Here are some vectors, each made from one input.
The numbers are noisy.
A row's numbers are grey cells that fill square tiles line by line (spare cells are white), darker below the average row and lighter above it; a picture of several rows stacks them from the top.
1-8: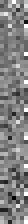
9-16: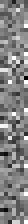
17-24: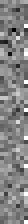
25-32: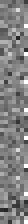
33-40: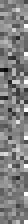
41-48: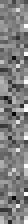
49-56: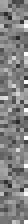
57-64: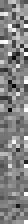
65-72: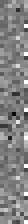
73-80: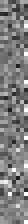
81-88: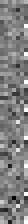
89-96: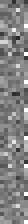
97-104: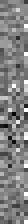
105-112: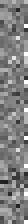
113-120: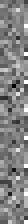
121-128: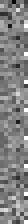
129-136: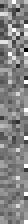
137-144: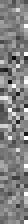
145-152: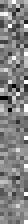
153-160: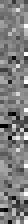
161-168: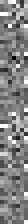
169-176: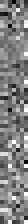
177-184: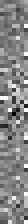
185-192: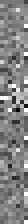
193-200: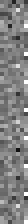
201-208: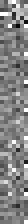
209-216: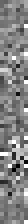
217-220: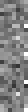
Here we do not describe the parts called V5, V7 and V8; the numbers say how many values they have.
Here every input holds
either a point on a 6-point circle, a value of V7 and a value of V8, or a fixed value, or a point on a 4-point line and a point on a 6-point line, or a true/false value and a value of V5.
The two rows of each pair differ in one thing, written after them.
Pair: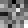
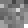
the value of V8
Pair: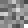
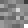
the value of V8
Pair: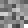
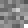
the value of V8
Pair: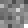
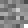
the value of V8
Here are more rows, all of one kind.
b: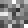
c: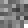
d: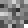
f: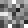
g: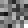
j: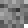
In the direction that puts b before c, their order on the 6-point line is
j, d, b, c, f, g.
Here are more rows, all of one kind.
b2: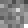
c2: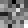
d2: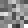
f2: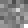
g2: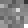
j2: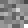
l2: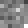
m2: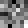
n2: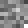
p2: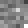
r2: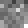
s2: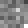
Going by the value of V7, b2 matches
f2 and m2.
